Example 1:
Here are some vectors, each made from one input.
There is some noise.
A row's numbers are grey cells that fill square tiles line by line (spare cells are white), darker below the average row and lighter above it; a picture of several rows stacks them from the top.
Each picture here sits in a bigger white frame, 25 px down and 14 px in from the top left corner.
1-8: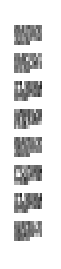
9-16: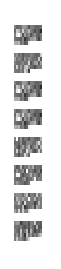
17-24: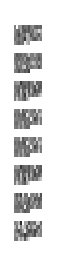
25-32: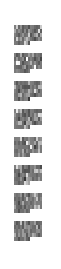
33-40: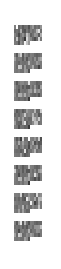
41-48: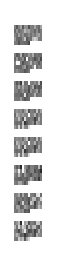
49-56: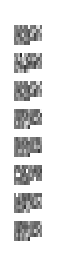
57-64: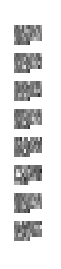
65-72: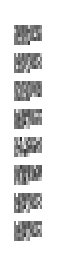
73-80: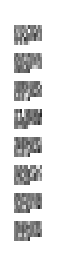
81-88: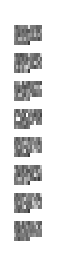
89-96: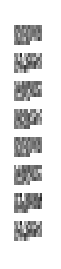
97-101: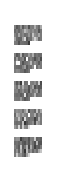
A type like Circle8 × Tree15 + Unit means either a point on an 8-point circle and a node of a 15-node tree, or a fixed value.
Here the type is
Bool × Bool × Bool + Line5 × Line10 + Unit.
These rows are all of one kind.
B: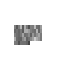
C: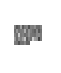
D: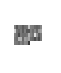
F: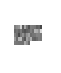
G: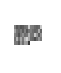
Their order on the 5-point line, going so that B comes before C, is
B, C, F, D, G.
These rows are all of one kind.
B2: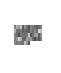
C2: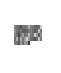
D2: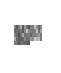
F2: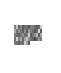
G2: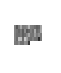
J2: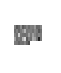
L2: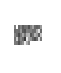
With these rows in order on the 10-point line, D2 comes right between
B2 and L2.
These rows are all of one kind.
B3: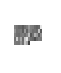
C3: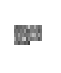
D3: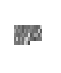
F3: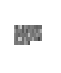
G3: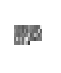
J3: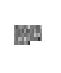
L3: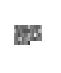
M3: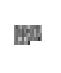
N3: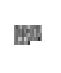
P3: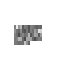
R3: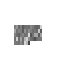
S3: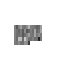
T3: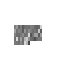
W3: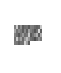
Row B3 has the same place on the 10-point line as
G3, M3, N3 and S3.
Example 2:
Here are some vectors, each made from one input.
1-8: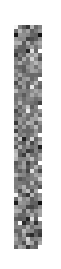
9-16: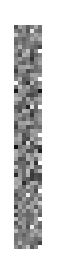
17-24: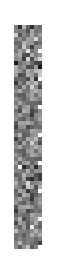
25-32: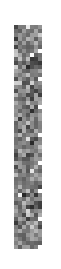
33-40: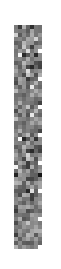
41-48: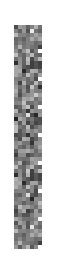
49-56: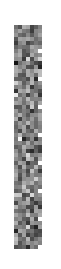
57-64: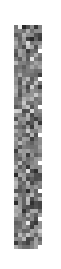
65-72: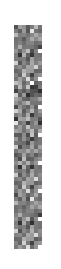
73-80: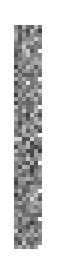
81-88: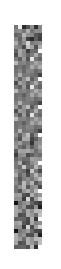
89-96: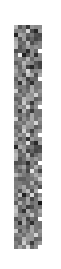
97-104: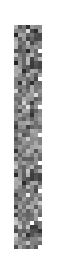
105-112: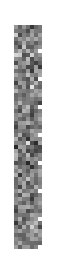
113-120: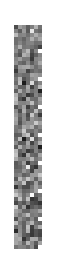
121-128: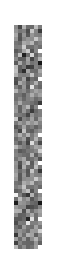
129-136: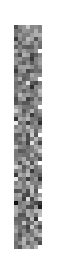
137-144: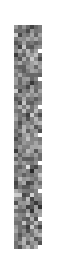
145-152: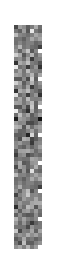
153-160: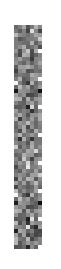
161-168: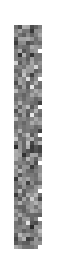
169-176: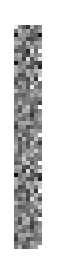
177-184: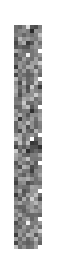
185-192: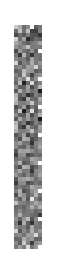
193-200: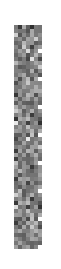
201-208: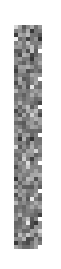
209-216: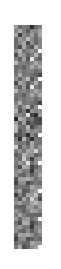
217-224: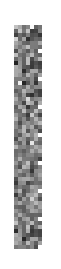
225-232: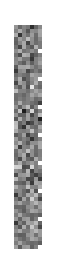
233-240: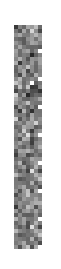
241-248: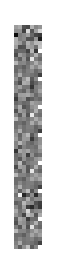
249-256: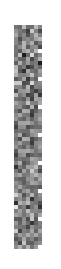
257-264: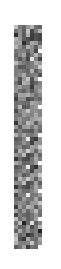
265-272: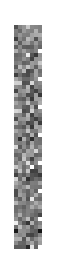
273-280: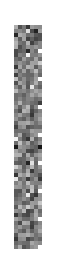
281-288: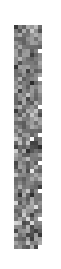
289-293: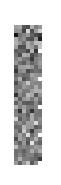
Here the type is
Circle14 + Label9.
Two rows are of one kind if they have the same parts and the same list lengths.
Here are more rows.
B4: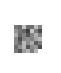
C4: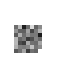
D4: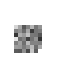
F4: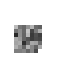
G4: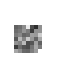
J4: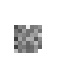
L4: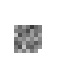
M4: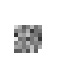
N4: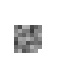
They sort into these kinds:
B4, G4, J4, L4, N4
C4, D4, F4, M4

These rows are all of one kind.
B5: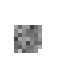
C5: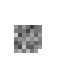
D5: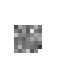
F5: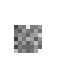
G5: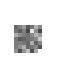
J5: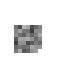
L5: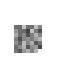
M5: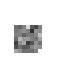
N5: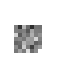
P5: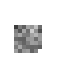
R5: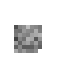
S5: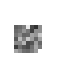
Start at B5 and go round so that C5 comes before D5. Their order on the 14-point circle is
B5, C5, N5, L5, G5, D5, P5, R5, F5, S5, M5, J5.
